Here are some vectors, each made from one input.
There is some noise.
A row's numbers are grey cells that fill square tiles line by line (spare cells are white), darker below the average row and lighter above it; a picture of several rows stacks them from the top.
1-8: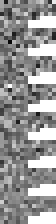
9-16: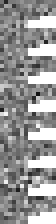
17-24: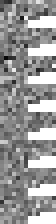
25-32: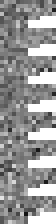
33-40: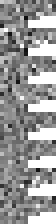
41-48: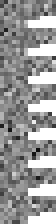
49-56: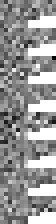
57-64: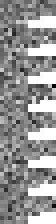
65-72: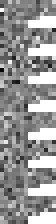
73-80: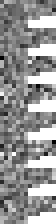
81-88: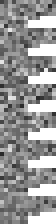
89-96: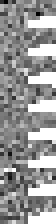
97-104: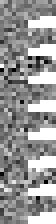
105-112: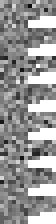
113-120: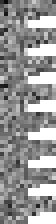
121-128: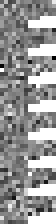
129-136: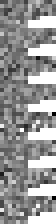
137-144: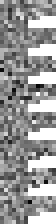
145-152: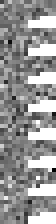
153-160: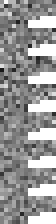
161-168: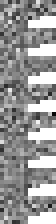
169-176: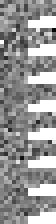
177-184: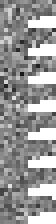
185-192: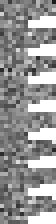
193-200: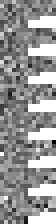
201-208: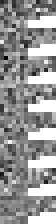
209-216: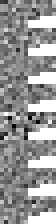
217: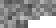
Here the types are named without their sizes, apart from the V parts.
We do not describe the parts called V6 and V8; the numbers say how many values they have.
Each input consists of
a node of a tree and a value of V6, together with either a node of a tree, or a true/false value and a value of V8.
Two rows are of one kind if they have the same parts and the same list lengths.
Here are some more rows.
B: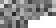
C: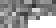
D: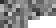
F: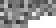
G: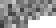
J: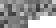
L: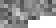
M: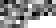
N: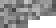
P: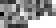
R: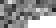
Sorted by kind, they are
B, C, F, L, N, P
D, G, J, M, R

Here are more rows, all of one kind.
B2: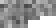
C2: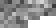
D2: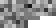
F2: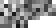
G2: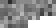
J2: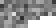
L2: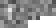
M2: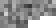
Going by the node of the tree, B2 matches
J2 and L2.
